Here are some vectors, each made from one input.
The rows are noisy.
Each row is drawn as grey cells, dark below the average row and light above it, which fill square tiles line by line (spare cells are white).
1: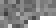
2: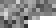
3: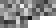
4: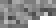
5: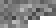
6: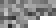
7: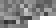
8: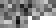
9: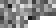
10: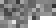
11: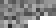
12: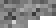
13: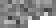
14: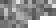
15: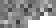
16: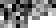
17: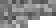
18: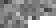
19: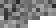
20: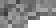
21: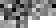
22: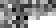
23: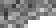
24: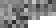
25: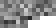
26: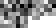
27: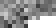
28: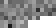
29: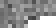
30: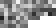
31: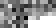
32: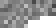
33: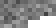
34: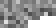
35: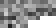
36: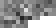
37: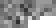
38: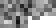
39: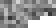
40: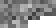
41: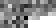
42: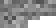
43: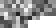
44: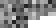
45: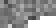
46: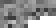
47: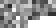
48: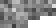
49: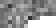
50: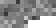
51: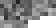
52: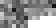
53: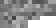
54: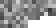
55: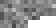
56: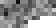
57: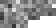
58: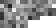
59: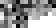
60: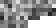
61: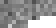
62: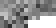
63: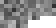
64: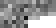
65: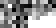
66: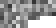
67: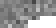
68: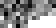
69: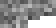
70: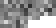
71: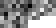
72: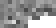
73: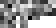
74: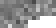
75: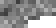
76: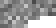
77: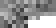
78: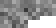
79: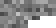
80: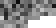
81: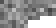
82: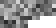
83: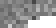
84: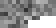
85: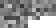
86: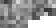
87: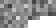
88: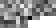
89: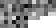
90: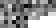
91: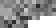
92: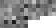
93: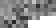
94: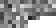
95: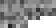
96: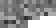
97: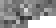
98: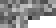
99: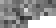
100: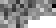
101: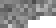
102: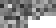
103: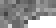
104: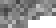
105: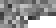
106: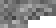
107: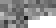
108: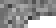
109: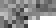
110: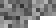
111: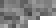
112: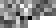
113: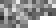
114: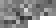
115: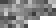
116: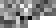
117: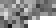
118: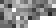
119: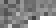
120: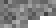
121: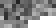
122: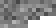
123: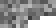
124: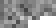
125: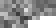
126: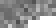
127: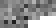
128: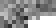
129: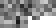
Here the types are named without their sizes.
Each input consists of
three true/false values, together with a list of points on a line.
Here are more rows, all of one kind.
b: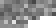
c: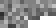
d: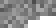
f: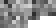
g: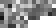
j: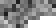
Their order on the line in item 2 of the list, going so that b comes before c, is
j, d, f, g, b, c.
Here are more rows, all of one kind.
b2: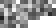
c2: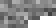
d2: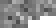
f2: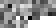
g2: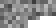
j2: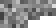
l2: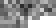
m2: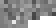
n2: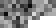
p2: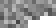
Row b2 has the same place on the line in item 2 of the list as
c2, d2, j2 and n2.
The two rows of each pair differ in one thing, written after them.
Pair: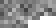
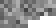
the place on the line in item 2 of the list
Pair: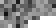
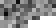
the place on the line in item 2 of the list
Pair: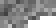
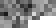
one of the three true/false values
